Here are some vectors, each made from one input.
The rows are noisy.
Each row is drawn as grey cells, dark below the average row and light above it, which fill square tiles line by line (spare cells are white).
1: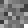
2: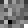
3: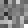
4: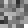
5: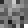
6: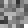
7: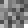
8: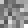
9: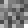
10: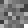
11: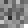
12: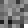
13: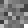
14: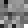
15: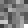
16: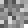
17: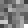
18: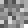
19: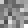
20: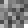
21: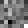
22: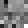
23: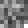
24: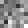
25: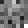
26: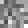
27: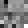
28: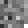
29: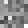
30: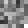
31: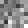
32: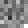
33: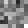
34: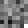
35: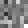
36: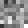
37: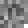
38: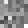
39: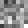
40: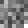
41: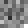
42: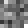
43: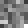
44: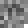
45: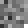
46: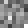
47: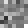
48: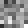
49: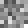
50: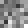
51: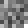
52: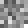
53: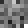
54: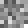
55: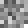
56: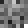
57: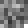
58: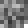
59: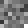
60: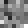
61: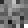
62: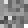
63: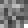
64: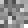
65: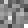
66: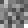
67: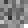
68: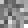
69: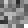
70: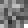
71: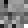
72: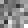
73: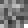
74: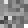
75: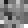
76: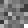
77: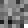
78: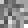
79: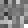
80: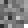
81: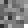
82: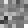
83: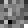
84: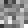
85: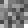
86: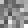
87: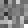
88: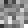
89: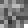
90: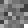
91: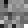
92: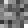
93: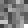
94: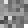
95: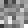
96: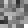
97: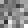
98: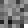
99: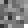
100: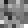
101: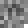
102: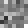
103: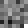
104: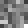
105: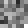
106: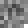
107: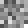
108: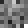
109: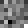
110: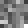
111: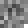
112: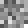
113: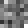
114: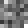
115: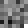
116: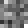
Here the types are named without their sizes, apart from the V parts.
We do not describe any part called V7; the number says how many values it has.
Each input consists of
a true/false value, together with either a point on a line, or a value of V7.
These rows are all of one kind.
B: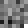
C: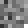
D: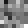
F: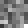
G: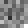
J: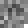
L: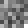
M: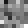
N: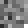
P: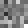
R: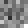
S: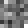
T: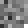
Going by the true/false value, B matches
L and S.
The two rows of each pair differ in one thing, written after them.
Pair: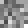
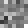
the true/false value
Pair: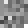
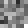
the place on the line
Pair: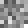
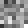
the place on the line
